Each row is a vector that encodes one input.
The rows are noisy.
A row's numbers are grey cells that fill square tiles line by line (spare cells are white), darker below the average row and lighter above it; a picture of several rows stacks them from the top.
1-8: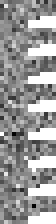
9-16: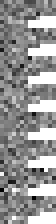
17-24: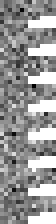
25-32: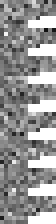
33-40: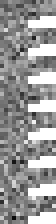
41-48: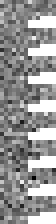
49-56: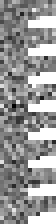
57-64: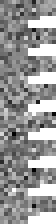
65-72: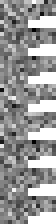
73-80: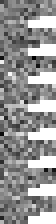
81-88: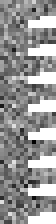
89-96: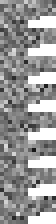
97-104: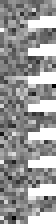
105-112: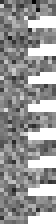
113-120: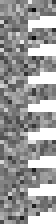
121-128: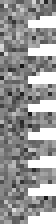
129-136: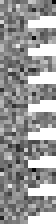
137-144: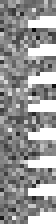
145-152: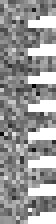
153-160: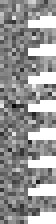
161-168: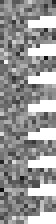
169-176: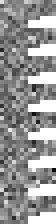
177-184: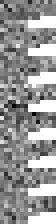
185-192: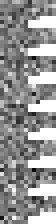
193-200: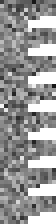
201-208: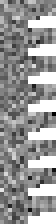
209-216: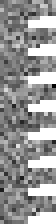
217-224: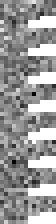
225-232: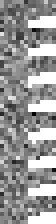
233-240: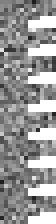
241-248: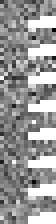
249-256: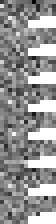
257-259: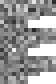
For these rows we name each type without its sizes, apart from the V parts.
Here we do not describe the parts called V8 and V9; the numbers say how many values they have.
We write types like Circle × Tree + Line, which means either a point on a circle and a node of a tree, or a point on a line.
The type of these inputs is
Bool × (Circle + Unit) + V8 × V9.
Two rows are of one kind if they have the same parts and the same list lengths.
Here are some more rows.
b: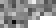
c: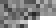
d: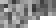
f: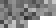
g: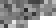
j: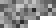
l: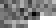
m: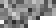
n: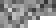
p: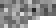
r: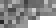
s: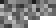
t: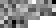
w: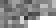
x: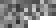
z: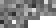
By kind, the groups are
b, d, j, m, n, p, t
c, f, g, l, r, w, z
s, x

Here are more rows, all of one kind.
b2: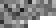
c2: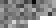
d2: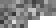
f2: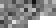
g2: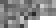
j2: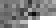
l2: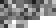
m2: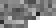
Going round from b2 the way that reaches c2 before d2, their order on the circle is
b2, j2, g2, l2, c2, f2, d2, m2.
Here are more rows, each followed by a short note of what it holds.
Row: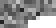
a point on a circle and a true/false value
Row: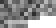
a point on a circle and a true/false value
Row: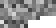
a value of V8 and a value of V9
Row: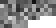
a true/false value
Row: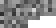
a point on a circle and a true/false value
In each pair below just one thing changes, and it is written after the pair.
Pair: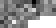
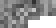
the true/false value
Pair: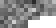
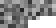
the place on the circle
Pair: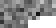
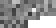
the place on the circle
